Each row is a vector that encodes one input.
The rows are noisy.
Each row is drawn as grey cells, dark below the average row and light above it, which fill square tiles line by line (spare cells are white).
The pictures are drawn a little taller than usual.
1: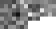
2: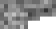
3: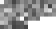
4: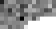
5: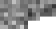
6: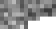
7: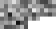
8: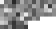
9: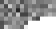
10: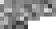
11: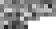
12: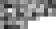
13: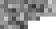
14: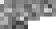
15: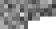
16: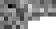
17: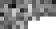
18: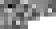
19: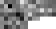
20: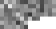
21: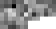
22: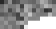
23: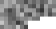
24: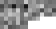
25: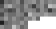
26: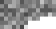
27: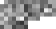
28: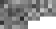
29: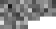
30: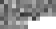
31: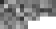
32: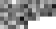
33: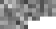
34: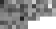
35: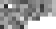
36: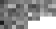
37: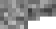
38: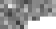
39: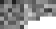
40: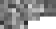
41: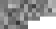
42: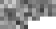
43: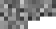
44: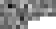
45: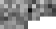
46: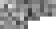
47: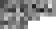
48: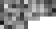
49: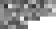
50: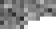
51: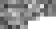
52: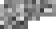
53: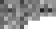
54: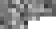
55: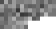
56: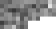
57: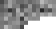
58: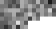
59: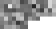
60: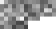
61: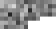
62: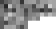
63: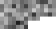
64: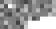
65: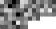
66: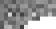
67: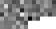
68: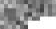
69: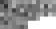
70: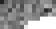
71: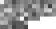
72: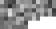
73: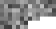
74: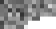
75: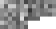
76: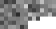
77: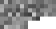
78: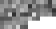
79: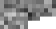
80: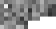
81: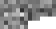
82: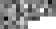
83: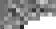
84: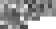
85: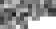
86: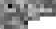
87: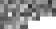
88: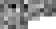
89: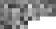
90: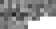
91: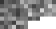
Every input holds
a point on a 6-point line, together with a list of up to two points on a 5-point line.
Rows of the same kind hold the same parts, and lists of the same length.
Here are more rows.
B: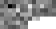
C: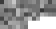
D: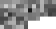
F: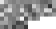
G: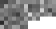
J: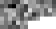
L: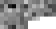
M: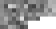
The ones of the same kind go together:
B, C, J, L
D, G
F, M

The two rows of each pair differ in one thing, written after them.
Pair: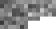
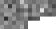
the place on the 6-point line
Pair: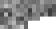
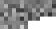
the place on the 5-point line in item 1 of the list
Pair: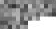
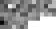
the place on the 6-point line
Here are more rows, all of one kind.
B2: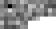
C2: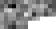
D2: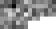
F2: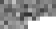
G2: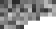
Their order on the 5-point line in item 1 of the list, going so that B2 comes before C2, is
F2, B2, C2, D2, G2.
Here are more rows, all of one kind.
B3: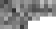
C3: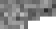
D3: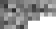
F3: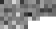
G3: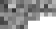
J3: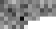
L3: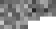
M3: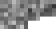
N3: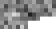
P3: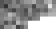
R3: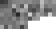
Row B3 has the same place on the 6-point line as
D3, G3, P3 and R3.
